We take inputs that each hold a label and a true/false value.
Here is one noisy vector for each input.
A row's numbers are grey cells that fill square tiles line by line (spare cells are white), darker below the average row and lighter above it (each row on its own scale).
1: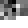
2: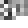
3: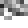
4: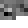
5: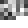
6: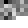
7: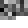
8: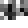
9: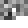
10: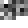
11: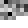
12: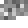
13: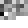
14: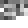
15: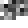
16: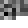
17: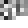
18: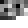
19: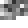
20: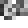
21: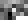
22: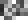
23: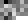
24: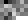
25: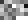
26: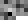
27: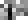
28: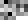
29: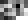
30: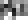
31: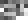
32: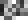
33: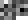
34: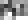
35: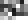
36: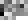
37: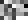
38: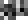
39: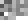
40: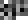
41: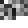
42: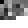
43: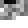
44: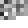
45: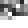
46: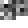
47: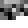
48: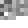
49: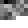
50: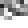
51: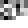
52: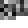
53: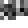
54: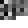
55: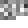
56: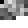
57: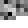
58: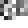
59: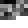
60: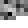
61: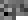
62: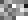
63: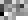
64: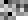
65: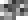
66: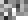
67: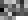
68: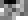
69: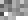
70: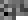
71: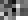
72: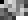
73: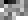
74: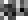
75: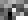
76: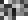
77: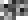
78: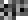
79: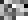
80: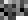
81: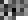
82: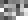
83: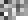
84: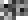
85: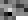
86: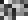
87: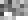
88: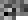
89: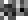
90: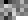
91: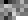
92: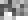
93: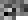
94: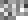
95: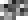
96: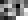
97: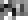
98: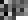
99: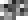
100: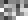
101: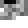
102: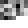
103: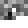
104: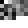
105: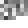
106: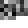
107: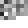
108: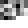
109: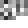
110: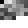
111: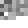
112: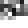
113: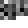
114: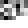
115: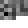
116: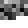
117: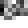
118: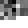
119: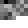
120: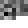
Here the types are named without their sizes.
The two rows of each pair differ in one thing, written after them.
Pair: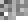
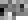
the true/false value
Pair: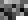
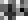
the true/false value
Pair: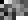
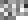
the true/false value
